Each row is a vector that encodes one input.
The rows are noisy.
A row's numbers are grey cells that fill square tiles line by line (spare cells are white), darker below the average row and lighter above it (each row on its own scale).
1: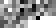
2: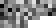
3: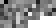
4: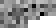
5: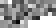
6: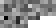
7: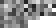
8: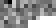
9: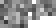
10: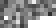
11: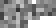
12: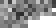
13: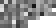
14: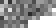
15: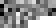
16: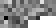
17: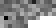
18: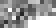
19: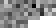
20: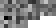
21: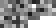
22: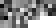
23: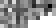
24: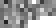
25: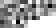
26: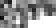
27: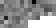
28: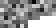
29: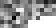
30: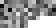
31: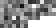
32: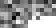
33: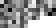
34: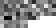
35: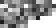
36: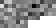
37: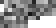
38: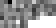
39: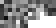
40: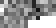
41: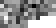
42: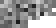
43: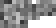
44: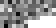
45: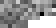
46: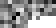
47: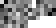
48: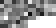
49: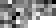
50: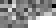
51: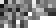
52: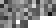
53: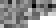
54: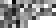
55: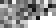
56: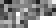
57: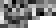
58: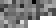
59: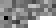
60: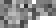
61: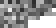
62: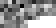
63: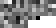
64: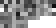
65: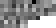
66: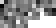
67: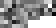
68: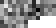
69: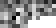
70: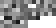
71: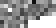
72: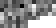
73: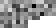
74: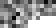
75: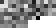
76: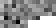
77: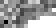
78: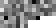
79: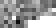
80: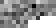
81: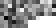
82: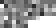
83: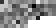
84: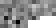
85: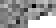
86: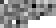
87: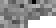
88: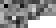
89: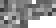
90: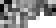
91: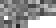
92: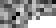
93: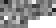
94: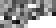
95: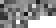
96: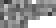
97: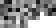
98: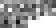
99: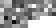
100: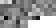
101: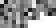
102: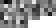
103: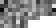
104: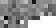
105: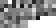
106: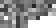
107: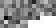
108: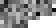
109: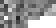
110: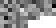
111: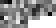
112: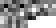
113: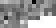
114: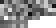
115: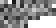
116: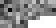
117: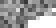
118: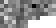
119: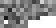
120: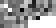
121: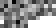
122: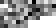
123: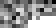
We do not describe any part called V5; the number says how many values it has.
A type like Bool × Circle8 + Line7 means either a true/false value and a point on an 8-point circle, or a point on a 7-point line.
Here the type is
List2(Bool × V5).
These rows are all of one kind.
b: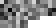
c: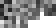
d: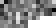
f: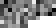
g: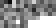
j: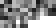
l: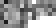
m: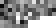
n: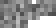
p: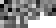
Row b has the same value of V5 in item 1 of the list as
m and n.
